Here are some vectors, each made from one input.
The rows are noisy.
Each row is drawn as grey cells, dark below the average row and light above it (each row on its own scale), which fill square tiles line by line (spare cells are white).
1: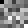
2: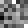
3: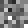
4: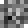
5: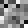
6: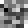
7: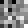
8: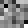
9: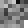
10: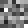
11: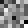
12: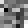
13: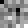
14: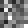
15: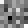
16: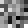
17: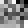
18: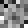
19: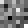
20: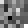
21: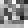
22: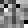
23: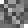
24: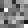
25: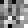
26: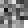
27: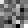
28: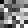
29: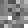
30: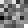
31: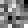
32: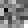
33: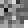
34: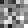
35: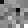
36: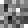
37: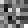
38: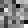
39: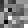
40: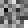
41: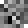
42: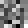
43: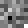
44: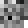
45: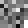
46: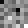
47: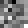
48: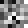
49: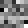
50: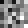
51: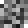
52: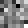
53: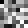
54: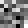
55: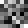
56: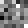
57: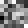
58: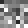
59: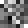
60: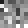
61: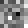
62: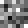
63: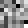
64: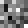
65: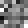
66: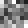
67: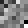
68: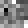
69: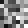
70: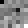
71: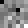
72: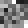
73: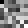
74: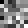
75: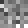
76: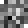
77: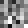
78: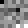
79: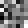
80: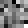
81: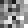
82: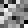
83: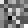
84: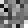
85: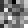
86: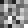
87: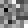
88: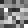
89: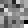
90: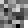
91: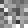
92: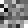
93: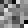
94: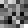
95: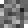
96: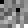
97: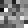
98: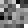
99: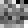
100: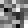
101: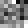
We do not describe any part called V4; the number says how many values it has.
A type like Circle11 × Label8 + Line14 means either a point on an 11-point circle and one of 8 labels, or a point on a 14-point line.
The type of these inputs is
Bool × (Line6 + V4).
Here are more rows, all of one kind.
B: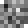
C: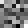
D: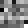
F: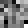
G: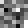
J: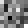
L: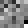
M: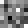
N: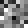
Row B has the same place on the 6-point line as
J, L and M.
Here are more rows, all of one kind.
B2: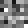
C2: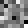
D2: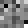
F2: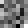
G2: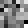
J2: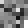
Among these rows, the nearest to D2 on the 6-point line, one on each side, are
C2 and G2.
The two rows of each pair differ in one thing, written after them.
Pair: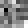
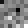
the true/false value
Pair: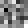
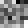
the value of V4
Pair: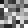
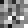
the value of V4
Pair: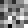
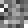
the true/false value
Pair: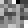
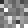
the true/false value
